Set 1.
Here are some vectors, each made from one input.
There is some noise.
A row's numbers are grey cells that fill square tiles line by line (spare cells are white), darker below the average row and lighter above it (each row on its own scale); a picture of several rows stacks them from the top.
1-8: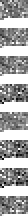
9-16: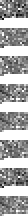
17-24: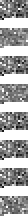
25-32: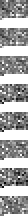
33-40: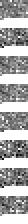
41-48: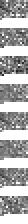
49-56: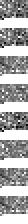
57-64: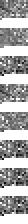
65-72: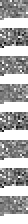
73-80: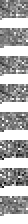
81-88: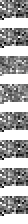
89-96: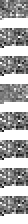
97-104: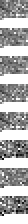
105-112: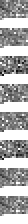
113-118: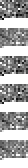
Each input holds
either a point on a 5-point line, or a point on an 8-point line, or a point on a 9-point line.
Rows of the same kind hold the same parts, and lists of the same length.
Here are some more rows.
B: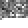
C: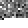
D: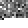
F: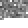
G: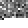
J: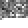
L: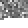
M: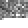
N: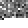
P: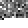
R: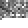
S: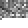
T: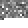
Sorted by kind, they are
B, J, M, R, S
C, D, G, N, P
F, L, T

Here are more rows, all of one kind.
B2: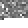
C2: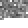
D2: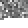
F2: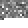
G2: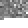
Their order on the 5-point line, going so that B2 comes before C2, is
F2, B2, D2, C2, G2.
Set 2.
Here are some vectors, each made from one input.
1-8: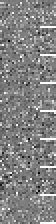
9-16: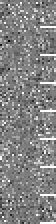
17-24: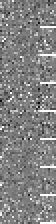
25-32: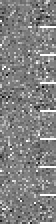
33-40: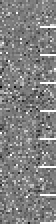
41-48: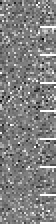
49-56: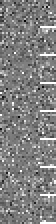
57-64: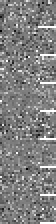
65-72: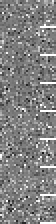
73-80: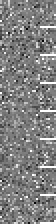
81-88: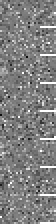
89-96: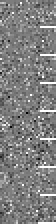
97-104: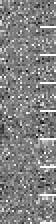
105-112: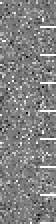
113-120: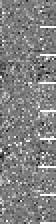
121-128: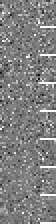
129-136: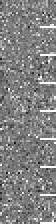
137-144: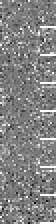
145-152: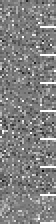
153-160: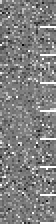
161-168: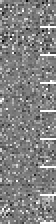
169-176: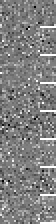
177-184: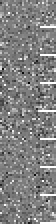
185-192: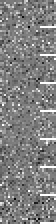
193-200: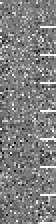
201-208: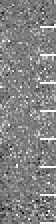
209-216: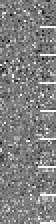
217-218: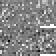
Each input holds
a node of each of two 9-node trees and a true/false value.
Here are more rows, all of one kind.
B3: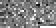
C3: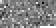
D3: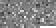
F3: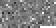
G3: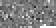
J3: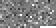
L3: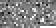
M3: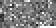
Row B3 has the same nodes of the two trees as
D3 and L3.
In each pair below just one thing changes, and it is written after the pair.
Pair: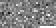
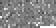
the node of one of the two trees
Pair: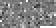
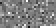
the true/false value
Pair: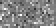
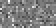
the node of one of the two trees
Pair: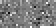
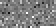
the node of one of the two trees
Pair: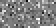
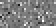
the node of one of the two trees
